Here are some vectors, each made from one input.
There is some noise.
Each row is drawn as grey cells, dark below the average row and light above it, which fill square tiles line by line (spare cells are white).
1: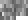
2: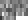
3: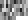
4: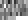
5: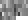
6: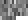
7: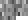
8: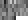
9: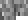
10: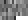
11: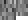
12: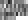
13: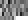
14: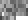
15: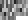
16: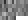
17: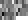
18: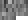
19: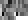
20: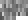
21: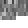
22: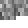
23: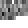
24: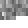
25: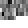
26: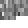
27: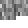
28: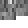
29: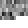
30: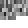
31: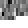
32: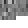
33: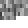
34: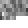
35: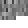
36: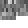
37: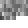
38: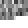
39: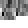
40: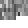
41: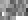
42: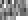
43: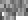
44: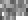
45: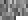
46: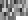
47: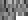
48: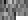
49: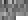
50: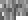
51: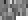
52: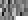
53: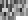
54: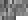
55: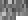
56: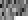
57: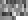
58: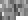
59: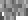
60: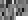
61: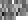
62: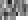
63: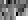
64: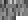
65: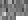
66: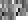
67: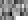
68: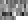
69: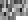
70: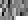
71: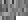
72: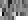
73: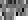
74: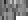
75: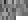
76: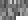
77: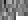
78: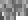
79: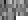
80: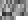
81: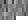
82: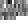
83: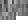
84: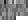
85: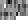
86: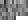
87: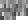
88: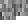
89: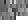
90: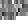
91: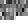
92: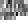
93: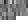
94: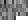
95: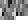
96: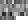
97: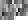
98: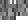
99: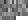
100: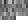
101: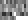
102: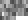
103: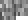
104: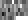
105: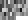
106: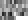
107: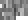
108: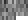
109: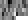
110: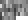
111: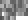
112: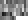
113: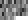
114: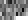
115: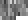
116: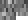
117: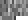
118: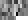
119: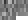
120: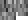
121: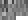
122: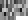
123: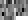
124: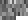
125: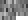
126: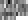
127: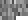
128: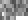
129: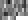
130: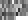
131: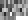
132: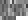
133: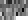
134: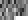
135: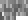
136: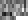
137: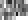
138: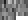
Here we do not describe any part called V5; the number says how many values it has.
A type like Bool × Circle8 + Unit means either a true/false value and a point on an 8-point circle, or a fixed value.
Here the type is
List2(Line4) + V5 × V5.
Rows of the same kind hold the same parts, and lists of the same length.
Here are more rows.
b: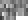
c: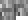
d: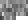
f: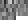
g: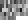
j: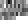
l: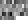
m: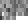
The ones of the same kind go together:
b, c, d, m
f
g
j, l

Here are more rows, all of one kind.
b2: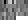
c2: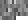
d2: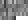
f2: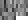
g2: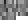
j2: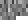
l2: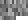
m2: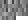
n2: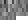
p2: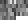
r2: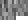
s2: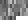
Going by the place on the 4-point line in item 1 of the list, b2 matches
m2, n2 and r2.
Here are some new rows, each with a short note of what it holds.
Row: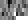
two values of V5
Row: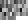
the empty list
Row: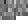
a list of two items
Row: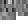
a list of two items
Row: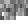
a list of one item
